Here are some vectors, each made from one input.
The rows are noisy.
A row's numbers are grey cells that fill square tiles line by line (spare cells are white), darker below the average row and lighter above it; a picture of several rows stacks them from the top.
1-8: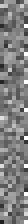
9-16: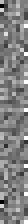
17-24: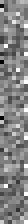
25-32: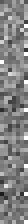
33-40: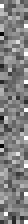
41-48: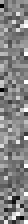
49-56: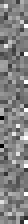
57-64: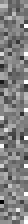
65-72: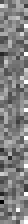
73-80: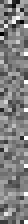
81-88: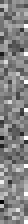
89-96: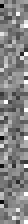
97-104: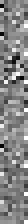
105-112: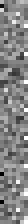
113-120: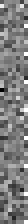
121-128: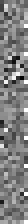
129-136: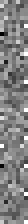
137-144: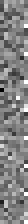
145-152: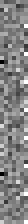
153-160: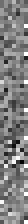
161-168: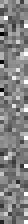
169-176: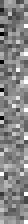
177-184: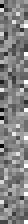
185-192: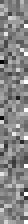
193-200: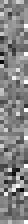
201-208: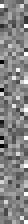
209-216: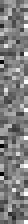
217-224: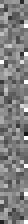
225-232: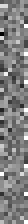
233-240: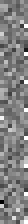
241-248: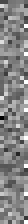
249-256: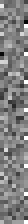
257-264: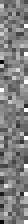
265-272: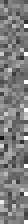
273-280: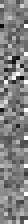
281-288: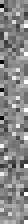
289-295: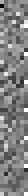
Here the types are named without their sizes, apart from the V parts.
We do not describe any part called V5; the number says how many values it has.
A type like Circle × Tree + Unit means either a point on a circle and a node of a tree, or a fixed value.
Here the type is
List(Bool × V5).
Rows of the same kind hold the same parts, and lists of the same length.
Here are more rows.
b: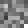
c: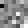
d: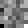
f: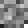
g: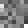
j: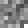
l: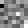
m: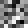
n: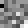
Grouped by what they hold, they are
b, g, j
c, l, n
d, f
m

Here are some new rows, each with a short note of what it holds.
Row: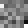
a list of three items
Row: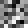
the empty list
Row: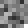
a list of two items
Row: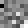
a list of one item
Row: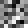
the empty list
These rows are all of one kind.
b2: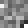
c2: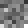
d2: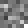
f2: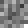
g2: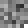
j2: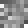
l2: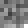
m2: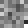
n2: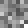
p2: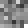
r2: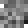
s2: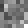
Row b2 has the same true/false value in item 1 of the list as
d2, j2, n2 and r2.
